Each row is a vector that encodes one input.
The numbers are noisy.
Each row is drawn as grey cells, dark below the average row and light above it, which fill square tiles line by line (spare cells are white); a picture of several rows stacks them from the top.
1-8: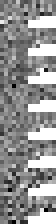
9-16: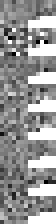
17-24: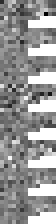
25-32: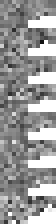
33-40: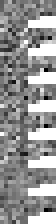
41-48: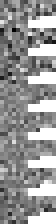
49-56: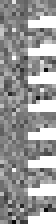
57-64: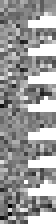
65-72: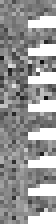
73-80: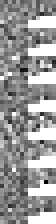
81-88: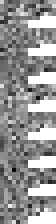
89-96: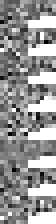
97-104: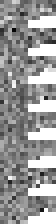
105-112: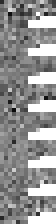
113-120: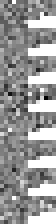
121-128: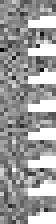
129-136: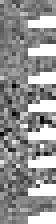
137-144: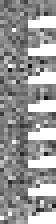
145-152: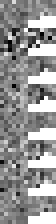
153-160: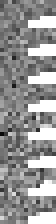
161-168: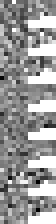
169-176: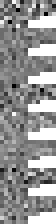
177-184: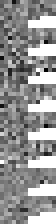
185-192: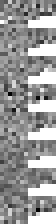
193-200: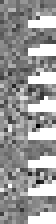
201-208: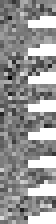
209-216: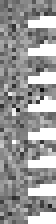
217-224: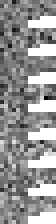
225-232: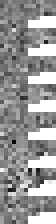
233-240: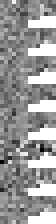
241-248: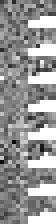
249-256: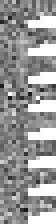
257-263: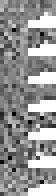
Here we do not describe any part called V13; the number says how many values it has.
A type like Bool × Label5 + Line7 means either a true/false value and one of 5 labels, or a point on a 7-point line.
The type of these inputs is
List2(Label9 × V13).
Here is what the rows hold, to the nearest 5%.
All of them are lists of up to two items, each one of 9 labels and a value of V13: about 5% are empty, 40% hold one and 55% two.
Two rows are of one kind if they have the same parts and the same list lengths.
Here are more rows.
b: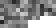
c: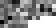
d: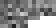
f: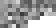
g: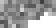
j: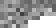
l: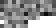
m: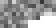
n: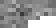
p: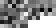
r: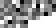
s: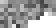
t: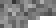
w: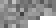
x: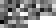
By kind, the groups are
b, c, d, l, t, x
f, g, j, m, n, s, w
p, r

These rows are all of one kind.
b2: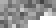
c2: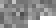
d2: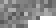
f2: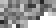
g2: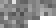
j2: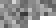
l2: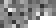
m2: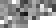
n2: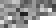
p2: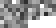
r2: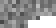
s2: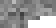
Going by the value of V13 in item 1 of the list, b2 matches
f2, m2, r2 and s2.
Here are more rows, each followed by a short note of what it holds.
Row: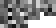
a list of two items
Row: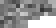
a list of two items
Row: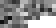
a list of two items
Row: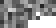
a list of one item
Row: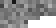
a list of two items
